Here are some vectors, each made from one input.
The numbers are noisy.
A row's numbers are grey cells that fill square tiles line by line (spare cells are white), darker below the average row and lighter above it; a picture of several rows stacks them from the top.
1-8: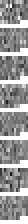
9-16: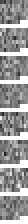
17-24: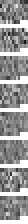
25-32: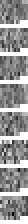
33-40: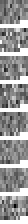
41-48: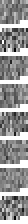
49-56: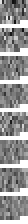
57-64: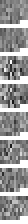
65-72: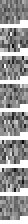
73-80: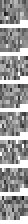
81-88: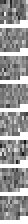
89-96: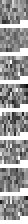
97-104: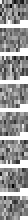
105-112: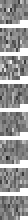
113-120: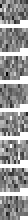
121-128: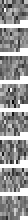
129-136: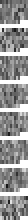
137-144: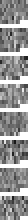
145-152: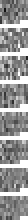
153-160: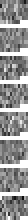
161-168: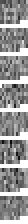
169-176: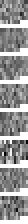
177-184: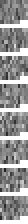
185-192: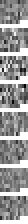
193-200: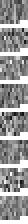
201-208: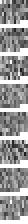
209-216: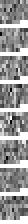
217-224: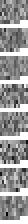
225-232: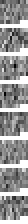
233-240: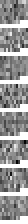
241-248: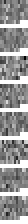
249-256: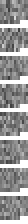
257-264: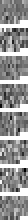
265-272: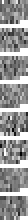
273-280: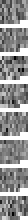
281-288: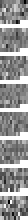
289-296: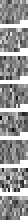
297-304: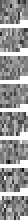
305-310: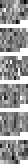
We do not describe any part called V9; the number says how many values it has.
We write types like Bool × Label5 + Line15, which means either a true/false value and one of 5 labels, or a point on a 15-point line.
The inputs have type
Bool × List2(V9) + Tree8 + Tree12.
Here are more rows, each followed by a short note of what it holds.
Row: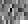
a true/false value, together with the empty list
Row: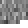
a true/false value, together with a list of two items
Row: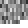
a node of a 12-node tree
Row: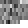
a true/false value, together with a list of two items
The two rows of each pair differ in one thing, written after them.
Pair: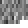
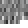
the value of V9 in item 2 of the list
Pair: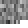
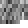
the true/false value
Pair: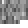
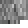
the true/false value
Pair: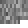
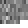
the value of V9 in item 2 of the list
